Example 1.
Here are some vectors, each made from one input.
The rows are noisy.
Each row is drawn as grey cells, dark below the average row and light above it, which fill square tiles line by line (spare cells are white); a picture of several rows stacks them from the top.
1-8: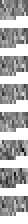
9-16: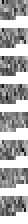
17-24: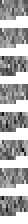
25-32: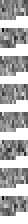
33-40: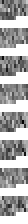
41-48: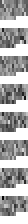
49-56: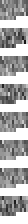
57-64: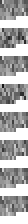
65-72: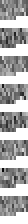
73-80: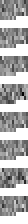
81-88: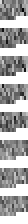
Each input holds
either a point on an 8-point circle, or a point on a 7-point line.
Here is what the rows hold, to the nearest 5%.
About 45% of them hold a point on an 8-point circle. The rest hold a point on a 7-point line.
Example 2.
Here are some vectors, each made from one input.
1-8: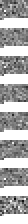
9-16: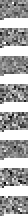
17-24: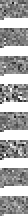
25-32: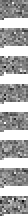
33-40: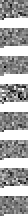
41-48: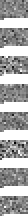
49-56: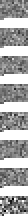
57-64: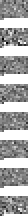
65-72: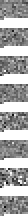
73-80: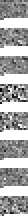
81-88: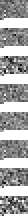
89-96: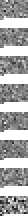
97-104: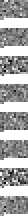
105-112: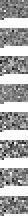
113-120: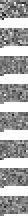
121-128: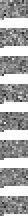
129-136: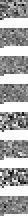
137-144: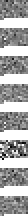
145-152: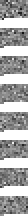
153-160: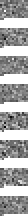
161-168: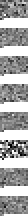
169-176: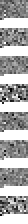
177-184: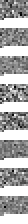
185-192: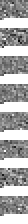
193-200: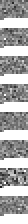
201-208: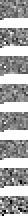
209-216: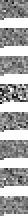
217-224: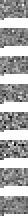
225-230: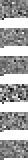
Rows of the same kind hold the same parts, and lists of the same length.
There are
2 kinds of row.
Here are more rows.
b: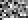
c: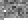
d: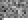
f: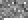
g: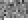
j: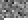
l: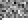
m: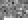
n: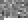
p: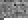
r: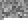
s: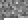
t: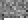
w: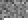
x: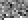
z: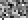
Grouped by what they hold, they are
b, c, f, g, l, n, r, t, x, z
d, j, m, p, s, w

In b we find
a point on a 19-point circle and a node of a 16-node tree.
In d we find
a point on a 19-point circle.
